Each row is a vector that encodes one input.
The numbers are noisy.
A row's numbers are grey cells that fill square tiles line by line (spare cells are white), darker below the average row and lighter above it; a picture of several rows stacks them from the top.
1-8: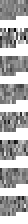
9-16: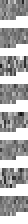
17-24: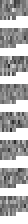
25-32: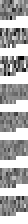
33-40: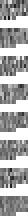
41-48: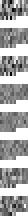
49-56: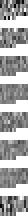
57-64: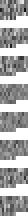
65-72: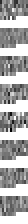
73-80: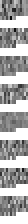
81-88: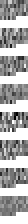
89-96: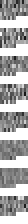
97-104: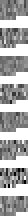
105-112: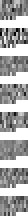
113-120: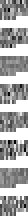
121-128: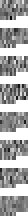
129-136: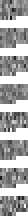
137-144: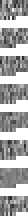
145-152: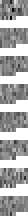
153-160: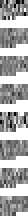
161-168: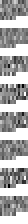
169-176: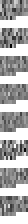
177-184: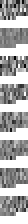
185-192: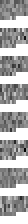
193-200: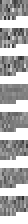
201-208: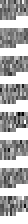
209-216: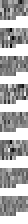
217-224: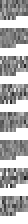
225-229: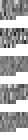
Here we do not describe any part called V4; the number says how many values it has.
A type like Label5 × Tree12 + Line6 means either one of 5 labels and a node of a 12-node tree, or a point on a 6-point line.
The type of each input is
List3(Line5 × V4).
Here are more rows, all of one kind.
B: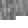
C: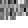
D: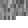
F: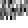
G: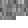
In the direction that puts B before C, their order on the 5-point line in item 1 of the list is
B, D, G, F, C.
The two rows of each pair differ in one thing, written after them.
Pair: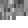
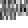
the place on the 5-point line in item 1 of the list
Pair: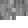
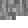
the place on the 5-point line in item 1 of the list
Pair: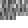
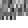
the value of V4 in item 1 of the list
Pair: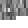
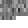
the place on the 5-point line in item 1 of the list
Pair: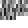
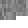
the place on the 5-point line in item 1 of the list
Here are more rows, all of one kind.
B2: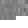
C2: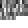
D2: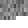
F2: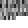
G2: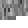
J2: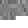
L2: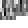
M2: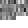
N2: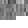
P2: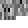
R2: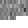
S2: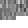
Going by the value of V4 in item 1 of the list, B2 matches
D2, F2 and N2.
